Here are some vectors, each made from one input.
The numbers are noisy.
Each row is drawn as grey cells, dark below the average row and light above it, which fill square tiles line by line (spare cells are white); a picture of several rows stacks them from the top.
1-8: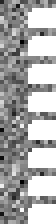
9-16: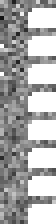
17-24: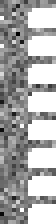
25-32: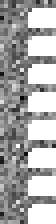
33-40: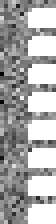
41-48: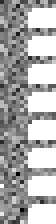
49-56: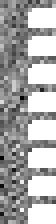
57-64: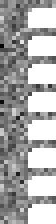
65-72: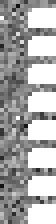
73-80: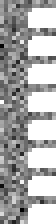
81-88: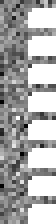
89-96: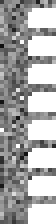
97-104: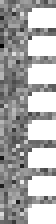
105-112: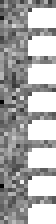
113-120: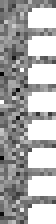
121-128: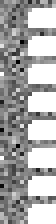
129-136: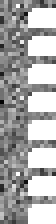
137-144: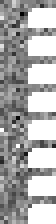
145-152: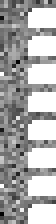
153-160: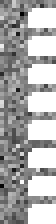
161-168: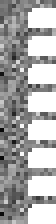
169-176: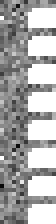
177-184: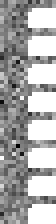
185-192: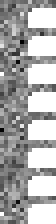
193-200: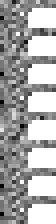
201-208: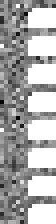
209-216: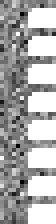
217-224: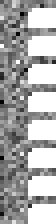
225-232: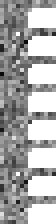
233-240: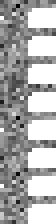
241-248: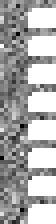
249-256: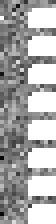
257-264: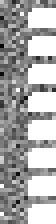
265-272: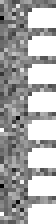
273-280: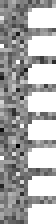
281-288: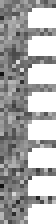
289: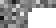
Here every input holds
a true/false value, together with either a point on a 10-point circle, or a fixed value.
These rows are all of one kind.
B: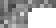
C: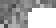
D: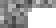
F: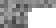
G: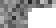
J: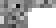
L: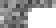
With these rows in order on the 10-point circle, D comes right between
F and J.
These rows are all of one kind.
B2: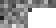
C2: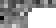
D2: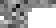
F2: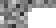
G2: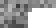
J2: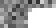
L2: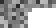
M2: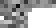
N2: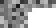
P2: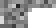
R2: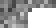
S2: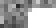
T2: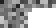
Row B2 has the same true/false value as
C2 and R2.
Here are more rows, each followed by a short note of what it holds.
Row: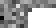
a point on a 10-point circle and a true/false value
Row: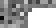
a point on a 10-point circle and a true/false value
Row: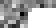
a true/false value
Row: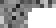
a point on a 10-point circle and a true/false value
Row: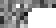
a true/false value
